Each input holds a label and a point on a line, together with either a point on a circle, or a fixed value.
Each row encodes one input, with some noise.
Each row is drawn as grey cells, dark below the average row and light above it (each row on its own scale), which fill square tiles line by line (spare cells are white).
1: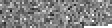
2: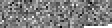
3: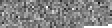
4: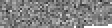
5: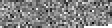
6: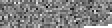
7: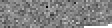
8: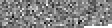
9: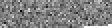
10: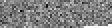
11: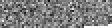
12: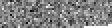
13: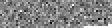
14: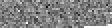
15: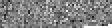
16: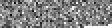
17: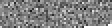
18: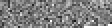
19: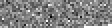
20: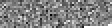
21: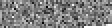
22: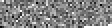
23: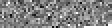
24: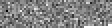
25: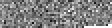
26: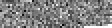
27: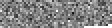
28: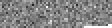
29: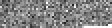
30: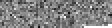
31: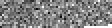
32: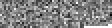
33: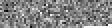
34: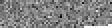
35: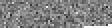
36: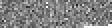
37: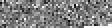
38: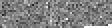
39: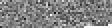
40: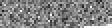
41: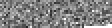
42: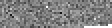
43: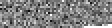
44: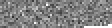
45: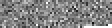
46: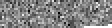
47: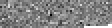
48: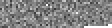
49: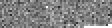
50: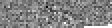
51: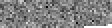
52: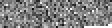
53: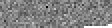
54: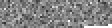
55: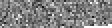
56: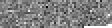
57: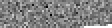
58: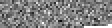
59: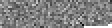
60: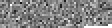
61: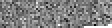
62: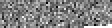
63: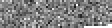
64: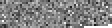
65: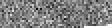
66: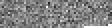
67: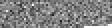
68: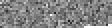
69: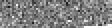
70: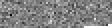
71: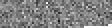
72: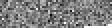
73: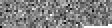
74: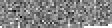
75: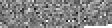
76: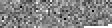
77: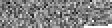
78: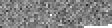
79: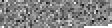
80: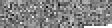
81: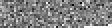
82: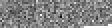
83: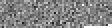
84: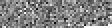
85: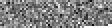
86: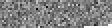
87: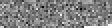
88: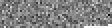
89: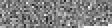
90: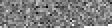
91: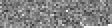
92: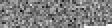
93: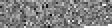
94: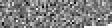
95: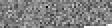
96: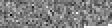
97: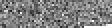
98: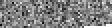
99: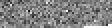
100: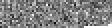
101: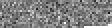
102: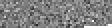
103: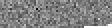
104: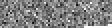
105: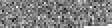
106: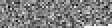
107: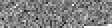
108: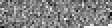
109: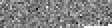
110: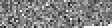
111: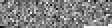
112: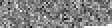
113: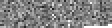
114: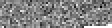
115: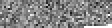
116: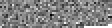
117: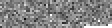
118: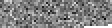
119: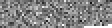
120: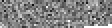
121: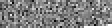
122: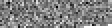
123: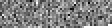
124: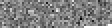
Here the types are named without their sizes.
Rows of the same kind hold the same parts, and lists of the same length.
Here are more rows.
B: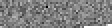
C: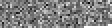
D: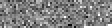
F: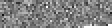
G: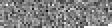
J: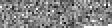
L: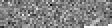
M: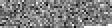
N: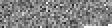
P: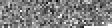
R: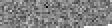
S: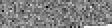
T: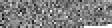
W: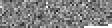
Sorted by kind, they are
B, C, D, F, G, J, L, M, N, T, W
P, R, S

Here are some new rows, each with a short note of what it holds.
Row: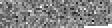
a label and a point on a line
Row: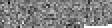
a point on a circle, a label and a point on a line
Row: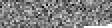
a point on a circle, a label and a point on a line
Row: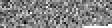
a point on a circle, a label and a point on a line
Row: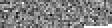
a point on a circle, a label and a point on a line
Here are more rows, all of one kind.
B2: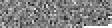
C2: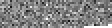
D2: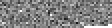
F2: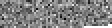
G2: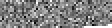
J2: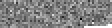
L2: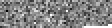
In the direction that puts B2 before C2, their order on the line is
F2, G2, J2, B2, D2, C2, L2.
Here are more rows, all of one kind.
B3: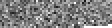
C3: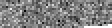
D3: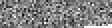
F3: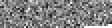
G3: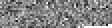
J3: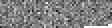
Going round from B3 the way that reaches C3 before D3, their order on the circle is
B3, G3, C3, J3, D3, F3.
